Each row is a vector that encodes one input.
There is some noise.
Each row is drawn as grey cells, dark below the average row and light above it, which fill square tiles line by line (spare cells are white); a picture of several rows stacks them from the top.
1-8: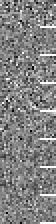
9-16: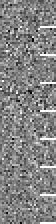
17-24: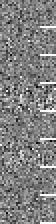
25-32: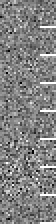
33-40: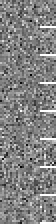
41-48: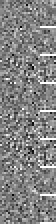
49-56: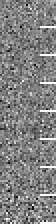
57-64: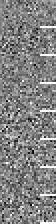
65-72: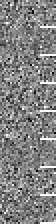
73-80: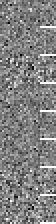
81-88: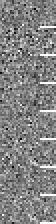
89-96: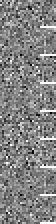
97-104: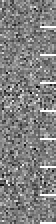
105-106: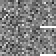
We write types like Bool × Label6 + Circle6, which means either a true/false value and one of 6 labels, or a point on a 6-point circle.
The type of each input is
Label4 + Line12.
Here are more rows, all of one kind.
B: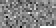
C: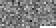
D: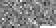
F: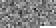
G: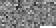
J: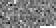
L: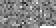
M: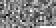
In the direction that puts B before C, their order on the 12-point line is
D, L, B, G, C, F, J, M.
